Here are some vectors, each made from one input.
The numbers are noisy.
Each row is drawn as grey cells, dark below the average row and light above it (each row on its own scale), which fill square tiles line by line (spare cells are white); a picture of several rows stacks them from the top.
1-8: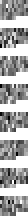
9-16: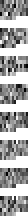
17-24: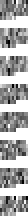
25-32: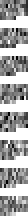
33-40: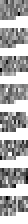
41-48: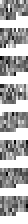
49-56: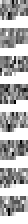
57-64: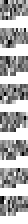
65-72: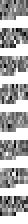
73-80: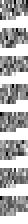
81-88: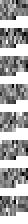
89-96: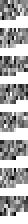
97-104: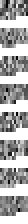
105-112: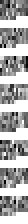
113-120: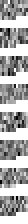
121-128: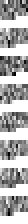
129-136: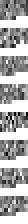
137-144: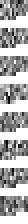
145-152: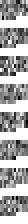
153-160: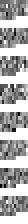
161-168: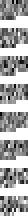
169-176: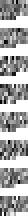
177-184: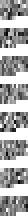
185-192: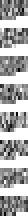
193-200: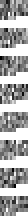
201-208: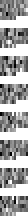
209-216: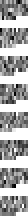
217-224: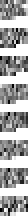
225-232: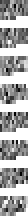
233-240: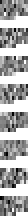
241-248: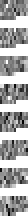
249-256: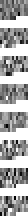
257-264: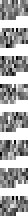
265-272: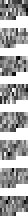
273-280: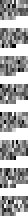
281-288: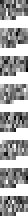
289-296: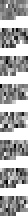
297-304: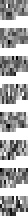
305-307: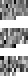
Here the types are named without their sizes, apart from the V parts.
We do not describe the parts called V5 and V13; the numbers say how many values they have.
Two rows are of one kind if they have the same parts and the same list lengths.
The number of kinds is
3.
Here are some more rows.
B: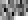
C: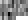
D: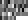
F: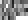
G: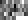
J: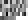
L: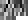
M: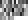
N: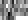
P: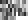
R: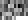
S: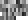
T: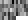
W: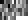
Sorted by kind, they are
B
C, F, J, N, P, S, T
D, G, L, M, R, W

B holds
a fixed value.
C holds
a label and a value of V5.
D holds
a true/false value and a value of V13.
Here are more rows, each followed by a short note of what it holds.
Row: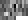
a true/false value and a value of V13
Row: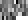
a label and a value of V5
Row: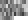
a label and a value of V5
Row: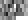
a label and a value of V5
